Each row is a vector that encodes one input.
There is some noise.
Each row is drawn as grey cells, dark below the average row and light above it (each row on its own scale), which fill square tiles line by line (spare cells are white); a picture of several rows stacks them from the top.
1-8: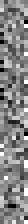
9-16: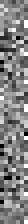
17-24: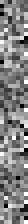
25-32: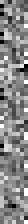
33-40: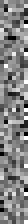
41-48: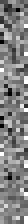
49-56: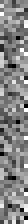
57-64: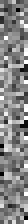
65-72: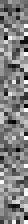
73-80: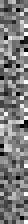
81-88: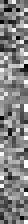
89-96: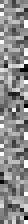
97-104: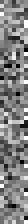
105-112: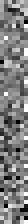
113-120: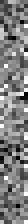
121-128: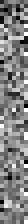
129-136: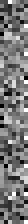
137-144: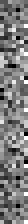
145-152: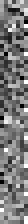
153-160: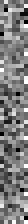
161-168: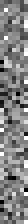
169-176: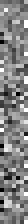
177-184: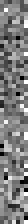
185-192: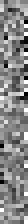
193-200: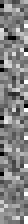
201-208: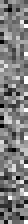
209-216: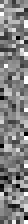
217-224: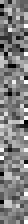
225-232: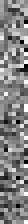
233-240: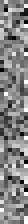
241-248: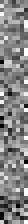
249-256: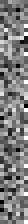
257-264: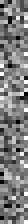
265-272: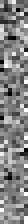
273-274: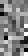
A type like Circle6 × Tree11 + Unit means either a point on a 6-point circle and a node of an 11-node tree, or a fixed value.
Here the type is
Line15 + Line17.
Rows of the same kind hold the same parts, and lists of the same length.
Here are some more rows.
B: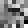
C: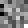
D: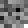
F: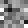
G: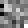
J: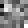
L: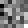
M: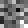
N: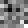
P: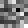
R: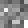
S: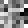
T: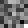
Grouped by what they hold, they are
B, D, F, M, N, P, T
C, G, J, L, R, S

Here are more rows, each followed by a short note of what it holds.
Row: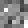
a point on a 17-point line
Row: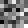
a point on a 15-point line
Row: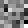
a point on a 17-point line
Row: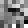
a point on a 15-point line
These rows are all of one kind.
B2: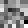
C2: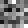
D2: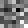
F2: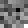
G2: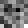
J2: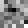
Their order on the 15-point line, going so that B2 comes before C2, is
B2, J2, C2, D2, G2, F2.
